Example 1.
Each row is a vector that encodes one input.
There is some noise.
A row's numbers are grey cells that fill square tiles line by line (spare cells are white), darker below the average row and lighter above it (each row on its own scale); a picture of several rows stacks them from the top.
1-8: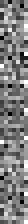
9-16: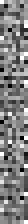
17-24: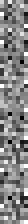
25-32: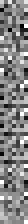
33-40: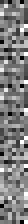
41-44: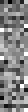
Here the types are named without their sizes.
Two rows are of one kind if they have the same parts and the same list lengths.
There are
2 kinds of row.
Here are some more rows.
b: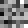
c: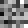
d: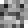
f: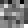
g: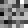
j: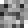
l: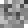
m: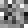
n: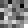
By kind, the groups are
b, c, g
d, f, j, l, m, n

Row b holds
a fixed value.
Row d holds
three true/false values.
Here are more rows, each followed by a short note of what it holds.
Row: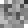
three true/false values
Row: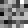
a fixed value
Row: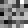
a fixed value
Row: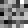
a fixed value
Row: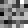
a fixed value
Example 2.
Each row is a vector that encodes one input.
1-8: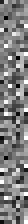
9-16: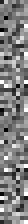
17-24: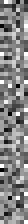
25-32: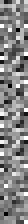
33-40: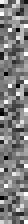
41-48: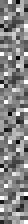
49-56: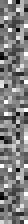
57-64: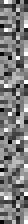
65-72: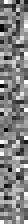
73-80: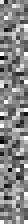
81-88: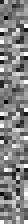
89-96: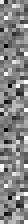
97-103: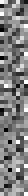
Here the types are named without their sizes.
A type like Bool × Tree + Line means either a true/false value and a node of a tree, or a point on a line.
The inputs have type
Bool × Bool × Bool.
